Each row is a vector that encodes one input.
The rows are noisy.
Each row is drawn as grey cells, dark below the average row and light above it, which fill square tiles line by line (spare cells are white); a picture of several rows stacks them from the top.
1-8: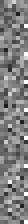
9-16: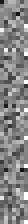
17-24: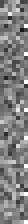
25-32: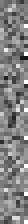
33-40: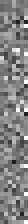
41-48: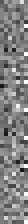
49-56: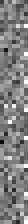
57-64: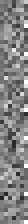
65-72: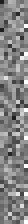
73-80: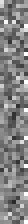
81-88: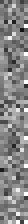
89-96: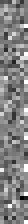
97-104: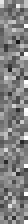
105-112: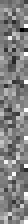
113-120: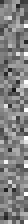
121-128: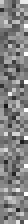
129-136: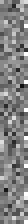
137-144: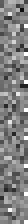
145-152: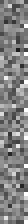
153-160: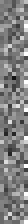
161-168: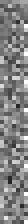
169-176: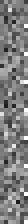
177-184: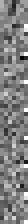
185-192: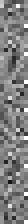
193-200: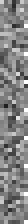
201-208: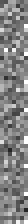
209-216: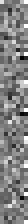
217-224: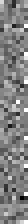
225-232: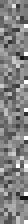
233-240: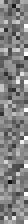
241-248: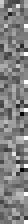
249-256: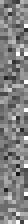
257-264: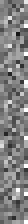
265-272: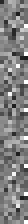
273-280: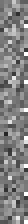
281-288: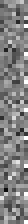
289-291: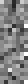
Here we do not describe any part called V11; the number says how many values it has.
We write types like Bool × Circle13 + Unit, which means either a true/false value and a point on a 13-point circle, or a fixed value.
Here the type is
(Line5 + Line13) × V11.
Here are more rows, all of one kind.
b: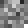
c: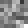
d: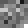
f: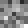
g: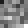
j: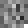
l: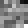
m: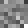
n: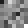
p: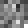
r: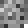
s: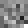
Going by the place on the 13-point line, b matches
c and d.
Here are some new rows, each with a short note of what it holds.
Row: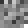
a point on a 13-point line and a value of V11
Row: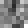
a point on a 5-point line and a value of V11
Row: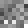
a point on a 5-point line and a value of V11
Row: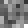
a point on a 13-point line and a value of V11
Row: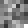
a point on a 13-point line and a value of V11
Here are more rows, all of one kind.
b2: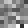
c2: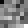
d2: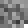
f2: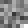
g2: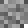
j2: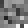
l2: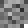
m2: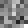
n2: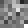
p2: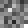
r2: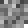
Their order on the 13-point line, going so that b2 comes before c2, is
b2, j2, l2, d2, g2, r2, p2, n2, m2, f2, c2.
